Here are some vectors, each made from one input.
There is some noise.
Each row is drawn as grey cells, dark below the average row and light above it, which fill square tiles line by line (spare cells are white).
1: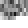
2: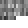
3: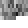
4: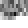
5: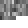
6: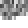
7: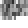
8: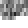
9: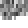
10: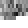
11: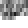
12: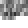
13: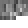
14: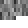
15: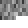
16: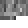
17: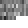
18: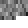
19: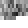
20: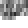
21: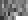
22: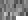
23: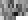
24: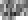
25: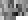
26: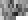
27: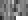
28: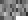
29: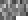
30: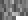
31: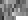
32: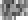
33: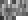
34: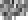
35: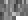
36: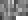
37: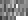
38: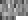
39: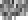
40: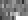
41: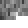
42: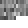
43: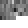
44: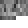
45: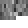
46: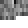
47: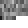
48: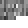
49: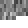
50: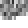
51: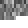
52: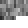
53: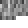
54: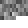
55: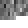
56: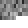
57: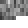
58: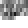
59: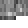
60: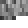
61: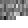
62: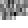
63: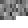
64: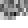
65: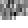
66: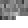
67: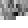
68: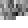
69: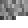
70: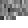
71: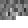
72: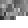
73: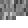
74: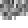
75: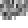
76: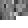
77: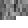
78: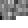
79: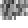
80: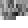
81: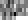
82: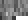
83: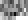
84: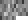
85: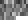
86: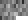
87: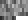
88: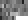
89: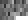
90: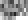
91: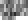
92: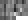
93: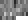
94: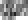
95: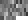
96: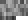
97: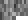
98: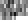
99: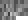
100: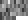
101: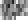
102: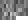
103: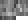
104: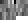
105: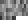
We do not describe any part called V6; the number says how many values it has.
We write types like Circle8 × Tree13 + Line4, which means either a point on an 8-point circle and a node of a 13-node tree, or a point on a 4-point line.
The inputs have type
Label11 × Tree11 + V6.
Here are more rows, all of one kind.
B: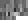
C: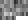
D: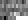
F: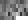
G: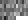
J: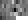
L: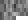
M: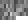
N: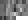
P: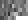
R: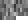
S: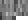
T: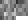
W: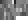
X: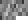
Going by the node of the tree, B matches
D, J, N and P.
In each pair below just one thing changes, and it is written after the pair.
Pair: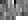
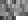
the label
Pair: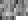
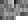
the label
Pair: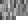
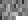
the node of the tree
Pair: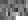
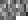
the node of the tree
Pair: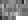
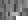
the label
